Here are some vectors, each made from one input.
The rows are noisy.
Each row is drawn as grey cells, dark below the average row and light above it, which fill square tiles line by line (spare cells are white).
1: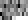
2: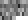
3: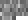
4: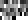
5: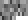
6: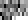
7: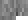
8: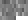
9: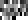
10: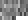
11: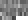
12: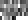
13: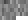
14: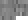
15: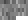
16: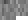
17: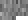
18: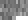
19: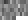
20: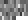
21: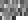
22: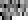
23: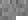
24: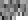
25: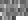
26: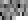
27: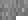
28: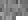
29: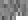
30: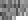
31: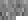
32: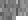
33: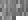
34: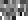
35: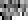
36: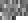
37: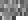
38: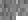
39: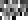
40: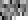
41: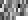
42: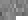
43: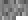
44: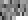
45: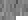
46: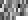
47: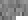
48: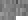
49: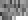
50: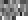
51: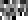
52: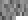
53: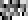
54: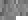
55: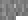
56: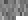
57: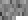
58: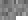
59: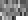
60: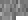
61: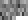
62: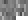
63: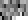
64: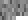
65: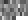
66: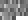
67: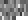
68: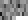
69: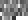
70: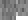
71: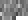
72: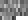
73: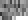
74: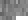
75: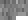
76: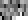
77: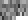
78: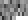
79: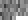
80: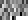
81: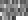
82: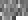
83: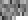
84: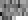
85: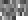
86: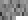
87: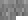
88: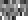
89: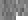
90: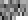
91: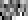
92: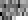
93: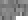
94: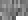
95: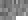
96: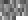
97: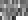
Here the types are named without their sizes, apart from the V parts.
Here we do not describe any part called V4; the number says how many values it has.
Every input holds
a list of items, each a label and a value of V4.
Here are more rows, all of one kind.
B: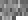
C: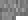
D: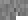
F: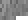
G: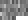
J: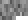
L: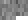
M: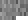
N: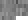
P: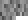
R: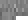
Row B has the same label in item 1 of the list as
F and L.
